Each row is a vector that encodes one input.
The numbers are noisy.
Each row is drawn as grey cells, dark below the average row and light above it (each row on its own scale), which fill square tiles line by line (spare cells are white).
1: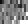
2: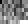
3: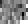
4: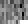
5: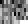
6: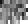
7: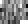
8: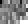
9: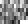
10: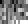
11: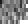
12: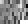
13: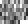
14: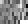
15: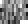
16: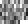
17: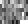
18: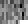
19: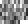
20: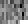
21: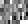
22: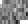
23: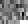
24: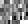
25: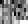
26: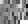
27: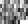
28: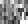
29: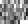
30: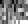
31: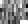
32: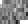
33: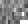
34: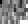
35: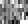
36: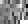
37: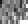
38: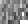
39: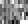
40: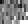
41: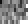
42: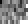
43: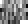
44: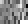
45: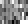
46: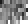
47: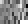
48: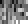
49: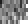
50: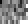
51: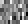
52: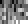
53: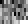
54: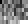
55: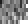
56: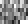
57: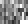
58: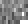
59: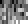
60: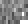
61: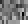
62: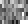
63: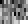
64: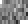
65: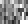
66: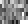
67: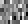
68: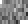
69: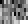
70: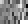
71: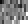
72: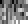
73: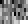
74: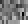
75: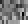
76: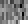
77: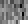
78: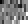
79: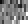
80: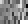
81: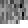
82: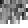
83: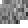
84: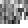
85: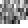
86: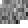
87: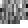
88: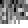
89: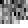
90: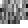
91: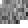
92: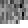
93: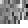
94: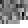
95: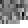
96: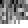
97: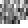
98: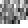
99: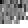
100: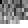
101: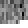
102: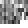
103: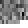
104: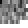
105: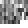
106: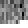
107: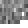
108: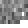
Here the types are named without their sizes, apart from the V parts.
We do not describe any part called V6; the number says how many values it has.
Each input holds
a true/false value, together with either a point on a line, or a value of V6.
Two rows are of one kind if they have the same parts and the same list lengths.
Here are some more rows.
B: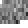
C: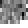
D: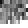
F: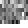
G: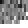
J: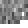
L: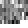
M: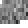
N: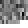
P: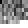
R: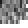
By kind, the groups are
B, G, J, M, N, P
C, D, F, L, R

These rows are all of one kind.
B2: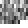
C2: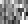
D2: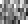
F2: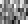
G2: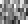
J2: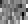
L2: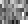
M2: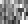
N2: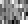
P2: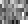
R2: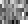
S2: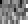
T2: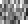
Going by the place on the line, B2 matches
D2, F2, G2 and J2.
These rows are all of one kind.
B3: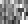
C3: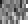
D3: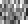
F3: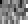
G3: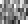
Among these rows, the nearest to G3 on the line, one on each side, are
B3 and D3.
